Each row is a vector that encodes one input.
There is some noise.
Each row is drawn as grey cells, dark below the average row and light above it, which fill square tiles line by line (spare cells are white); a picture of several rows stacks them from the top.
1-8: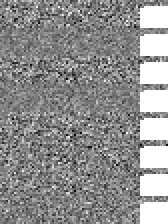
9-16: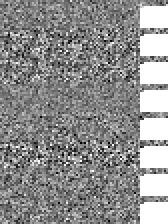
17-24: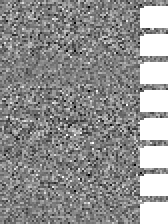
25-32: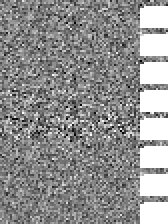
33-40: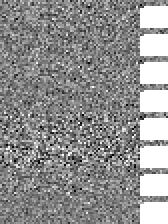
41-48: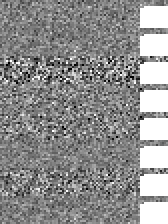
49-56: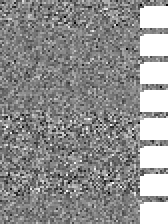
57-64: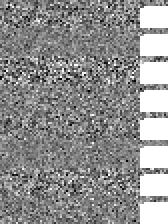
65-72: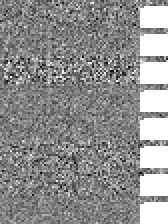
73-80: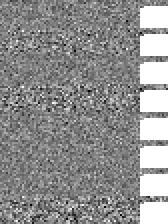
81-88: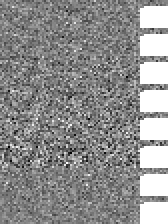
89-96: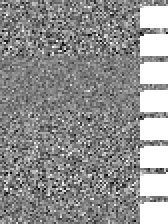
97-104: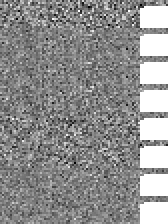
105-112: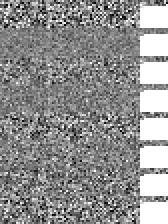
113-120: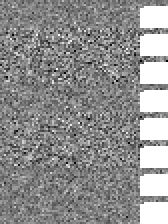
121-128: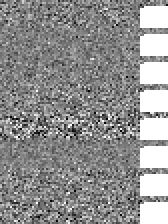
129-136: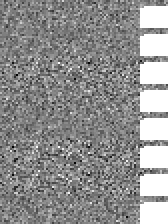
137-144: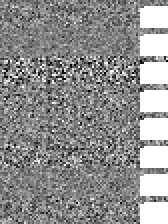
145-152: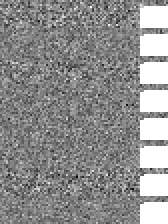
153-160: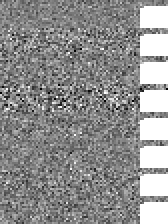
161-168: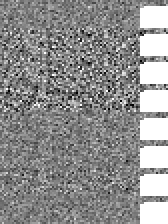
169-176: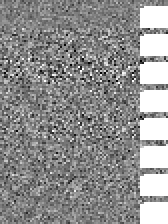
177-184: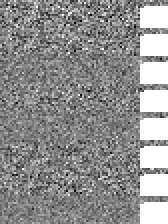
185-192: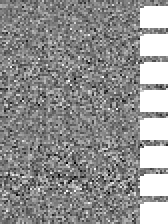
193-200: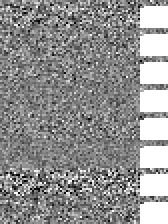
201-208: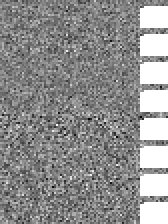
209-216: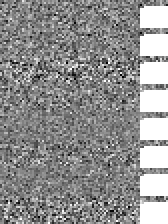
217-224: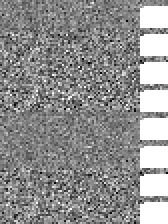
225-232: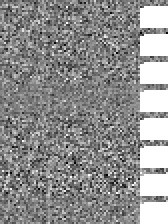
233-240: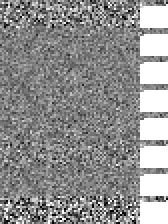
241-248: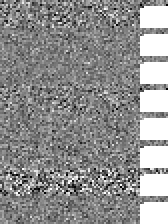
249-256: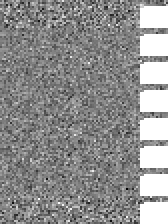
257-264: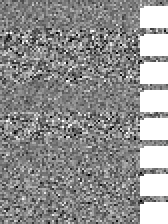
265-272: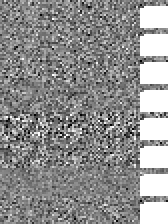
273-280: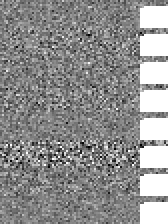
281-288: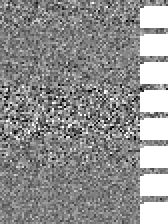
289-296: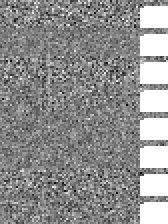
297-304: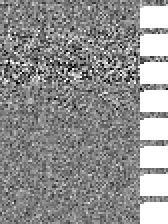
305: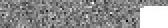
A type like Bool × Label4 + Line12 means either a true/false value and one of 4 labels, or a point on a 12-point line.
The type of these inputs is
Line8 + List3(Line5).
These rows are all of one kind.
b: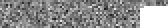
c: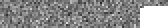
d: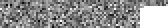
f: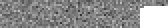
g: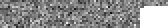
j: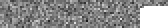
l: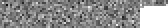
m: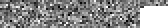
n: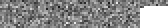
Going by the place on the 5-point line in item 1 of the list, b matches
d, m and n.
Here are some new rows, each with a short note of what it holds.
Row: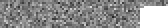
a list of three items
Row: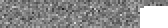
a list of two items
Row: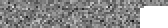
a list of one item
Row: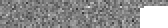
a list of one item
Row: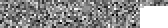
the empty list
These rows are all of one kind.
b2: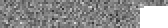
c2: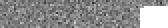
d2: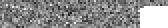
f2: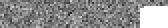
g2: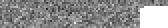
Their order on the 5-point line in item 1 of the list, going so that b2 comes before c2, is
b2, g2, d2, c2, f2.
